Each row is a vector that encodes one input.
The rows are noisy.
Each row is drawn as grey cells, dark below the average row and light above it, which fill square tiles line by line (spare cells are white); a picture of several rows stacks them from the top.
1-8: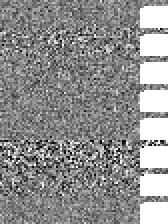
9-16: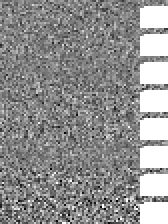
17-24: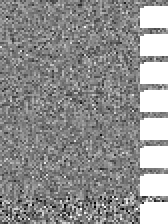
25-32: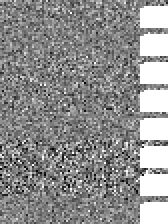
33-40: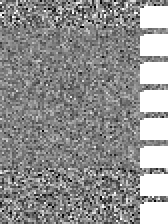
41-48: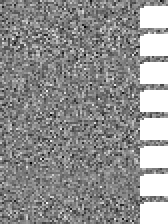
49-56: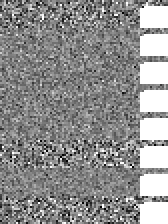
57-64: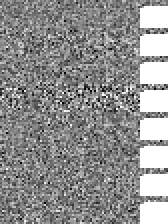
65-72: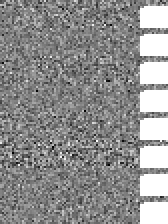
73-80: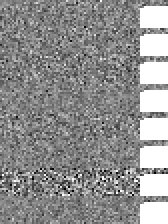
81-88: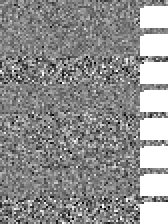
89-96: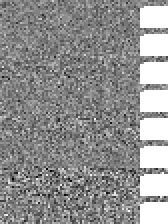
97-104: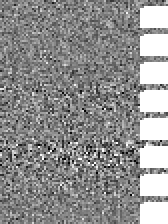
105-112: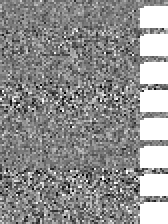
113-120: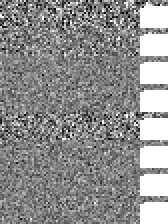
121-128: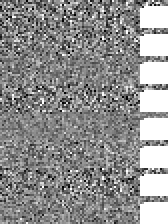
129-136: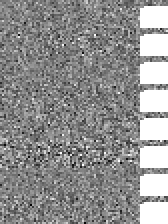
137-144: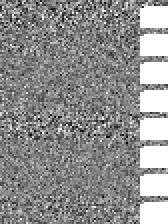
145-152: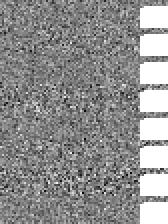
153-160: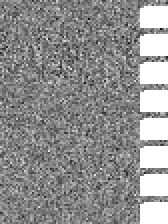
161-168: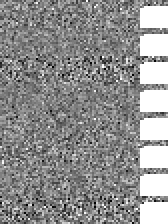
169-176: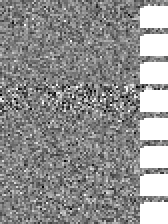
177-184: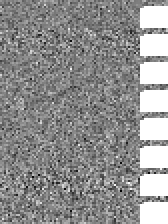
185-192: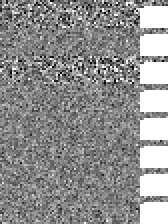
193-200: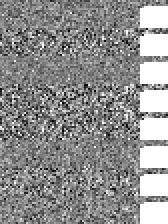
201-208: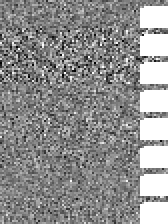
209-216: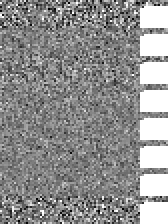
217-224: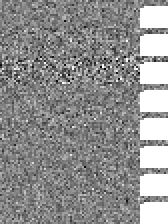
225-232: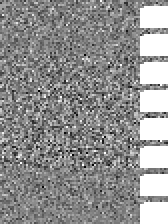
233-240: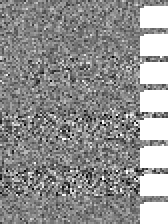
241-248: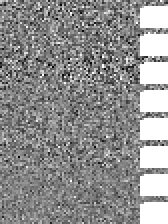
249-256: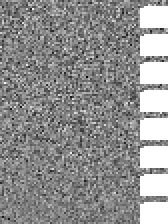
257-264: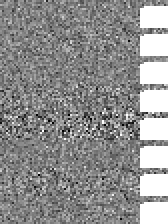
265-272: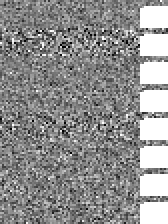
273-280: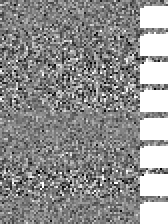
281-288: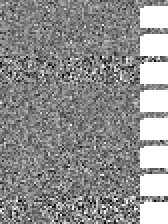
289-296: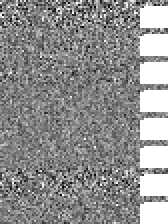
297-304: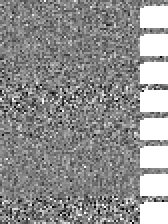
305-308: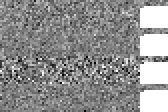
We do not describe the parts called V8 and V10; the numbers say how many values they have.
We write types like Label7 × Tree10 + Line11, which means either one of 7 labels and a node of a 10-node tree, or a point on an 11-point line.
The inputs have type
Label6 + (Line7 + V8) × Tree9 × Tree9 × V10.
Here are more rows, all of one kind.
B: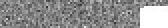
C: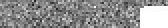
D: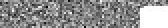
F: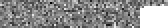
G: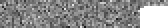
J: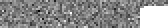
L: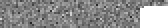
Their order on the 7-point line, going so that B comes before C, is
J, B, L, D, C, F, G.
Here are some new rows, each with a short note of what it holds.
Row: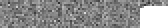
a node of each of two 9-node trees, a value of V8 and a value of V10
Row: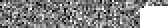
one of 6 labels
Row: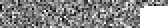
one of 6 labels
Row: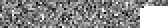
one of 6 labels
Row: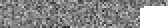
a point on a 7-point line, a node of each of two 9-node trees and a value of V10
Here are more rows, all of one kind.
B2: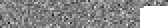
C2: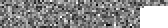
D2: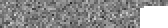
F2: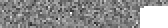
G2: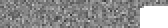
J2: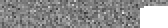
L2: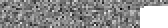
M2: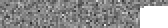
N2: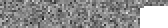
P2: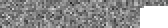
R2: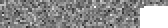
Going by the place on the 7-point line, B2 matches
D2, G2, J2 and N2.
